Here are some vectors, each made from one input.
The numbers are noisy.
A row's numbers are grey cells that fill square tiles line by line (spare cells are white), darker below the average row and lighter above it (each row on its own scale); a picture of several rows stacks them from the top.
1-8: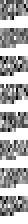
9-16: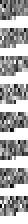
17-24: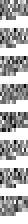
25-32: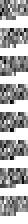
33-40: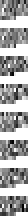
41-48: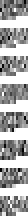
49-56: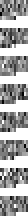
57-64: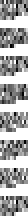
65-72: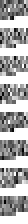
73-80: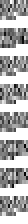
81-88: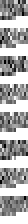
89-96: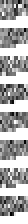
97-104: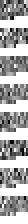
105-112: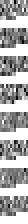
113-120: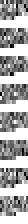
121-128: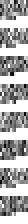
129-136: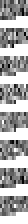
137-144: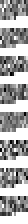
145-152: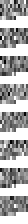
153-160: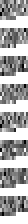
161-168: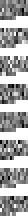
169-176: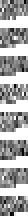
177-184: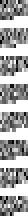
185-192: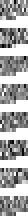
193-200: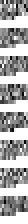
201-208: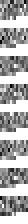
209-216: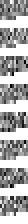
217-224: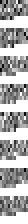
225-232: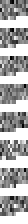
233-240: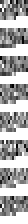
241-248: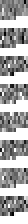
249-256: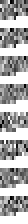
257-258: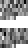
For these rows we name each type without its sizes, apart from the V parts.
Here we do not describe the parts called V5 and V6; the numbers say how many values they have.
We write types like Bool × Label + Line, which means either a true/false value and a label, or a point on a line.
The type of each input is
Bool × V5 + Line × (Tree × V6 + Unit).
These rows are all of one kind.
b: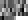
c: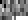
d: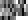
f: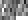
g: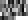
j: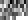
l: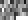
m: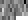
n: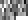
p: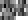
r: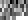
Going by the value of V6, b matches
f, g, j and r.
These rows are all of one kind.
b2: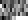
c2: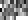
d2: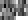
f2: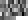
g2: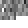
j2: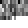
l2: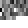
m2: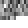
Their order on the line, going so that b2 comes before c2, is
j2, b2, d2, f2, l2, c2, m2, g2.
